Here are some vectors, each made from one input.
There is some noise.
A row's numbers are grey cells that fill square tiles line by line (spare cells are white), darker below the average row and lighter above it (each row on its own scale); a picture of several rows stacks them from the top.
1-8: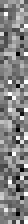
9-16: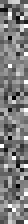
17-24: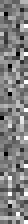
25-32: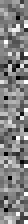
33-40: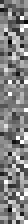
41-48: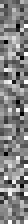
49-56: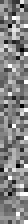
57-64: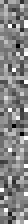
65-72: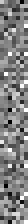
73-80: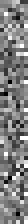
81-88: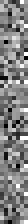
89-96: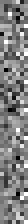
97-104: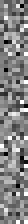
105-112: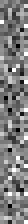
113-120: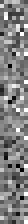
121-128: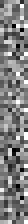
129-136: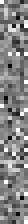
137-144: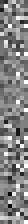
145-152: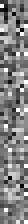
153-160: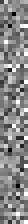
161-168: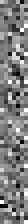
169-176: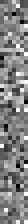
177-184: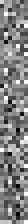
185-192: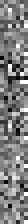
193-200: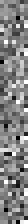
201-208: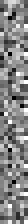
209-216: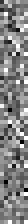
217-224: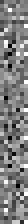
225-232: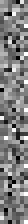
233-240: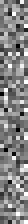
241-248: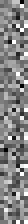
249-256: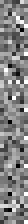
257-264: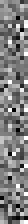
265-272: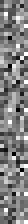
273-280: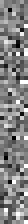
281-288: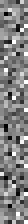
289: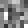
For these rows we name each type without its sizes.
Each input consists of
a point on a line, together with either a point on a line, or four true/false values.
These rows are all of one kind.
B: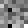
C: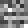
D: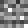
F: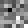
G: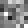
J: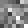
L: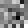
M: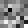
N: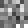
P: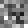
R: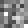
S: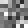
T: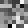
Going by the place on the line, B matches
F and T.
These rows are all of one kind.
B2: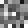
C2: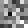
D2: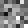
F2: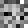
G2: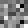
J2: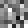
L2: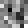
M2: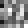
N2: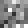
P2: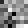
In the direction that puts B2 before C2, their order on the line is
B2, J2, M2, N2, P2, G2, L2, D2, F2, C2.
